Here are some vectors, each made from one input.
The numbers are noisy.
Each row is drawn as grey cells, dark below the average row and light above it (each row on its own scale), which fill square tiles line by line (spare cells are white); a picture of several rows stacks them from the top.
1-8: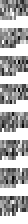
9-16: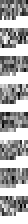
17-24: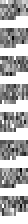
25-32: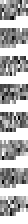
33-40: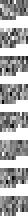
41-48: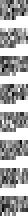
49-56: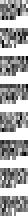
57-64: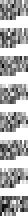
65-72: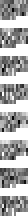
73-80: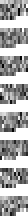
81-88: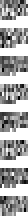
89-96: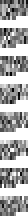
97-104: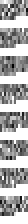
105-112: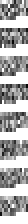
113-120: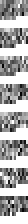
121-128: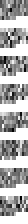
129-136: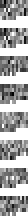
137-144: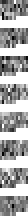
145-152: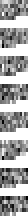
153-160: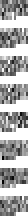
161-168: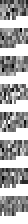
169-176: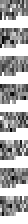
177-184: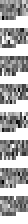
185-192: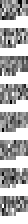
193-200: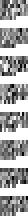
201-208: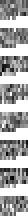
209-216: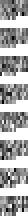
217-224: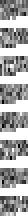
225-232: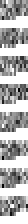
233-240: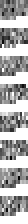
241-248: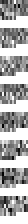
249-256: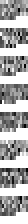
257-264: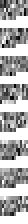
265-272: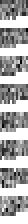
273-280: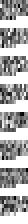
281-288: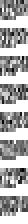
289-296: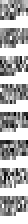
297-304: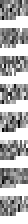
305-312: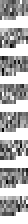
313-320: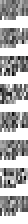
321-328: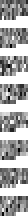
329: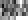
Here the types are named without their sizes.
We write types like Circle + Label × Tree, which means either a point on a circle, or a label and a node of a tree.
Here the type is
Bool × Bool × Bool × Bool × Bool + List(Line).
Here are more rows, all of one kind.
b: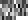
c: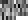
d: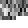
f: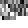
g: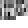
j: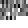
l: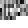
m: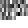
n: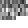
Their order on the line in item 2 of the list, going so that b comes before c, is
j, g, n, b, c, d, m, f, l.
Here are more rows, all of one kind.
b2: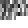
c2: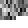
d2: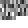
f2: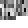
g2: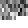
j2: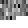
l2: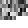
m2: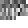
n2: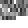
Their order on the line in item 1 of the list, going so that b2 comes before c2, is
f2, b2, d2, m2, g2, l2, c2, j2, n2.
